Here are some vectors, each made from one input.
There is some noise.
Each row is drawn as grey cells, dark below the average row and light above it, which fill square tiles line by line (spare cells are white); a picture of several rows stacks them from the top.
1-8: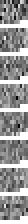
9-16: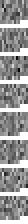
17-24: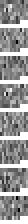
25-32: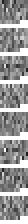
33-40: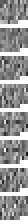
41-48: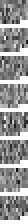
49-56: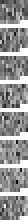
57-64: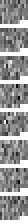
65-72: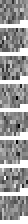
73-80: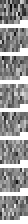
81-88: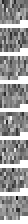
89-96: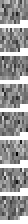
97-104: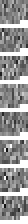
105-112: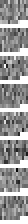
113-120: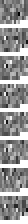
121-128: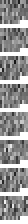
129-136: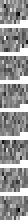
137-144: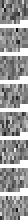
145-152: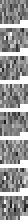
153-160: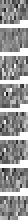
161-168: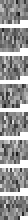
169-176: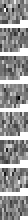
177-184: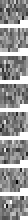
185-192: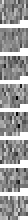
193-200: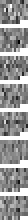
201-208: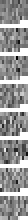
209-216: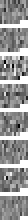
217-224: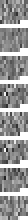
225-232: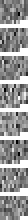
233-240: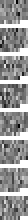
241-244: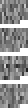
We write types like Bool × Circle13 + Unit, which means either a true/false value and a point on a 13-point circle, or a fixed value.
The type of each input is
Line7 + Line9 + Tree12.
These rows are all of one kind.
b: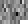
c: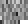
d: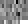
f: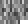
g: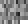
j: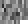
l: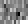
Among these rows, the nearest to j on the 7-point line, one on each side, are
b and l.
